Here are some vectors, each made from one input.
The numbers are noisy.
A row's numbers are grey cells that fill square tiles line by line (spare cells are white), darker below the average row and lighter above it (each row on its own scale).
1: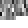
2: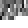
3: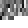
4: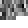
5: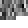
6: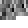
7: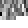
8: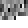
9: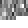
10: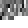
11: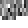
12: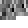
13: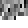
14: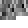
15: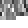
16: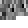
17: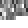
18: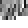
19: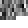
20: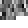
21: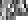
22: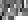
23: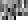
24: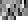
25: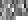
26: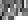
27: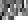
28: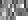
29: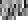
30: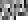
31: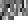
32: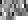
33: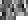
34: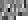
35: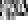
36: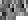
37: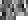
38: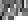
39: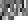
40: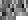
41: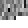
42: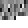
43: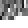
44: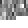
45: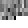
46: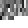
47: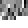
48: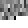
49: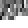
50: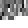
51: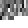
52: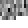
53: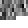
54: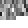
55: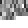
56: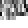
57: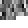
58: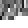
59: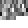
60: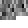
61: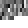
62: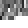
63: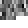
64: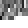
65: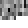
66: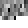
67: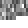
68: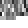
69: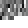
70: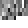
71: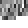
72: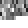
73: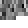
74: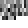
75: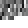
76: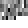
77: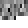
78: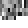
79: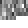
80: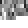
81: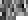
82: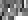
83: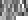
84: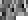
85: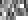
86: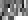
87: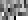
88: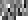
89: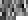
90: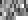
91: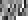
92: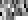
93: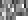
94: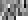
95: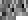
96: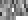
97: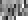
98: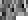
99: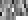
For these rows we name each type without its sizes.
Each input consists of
a point on a line and a true/false value, together with either a fixed value, or a point on each of two lines.
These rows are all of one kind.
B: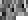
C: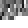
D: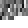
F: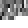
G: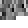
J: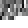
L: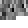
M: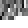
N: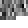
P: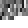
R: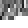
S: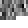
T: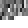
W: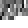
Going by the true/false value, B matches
G, L, N and S.
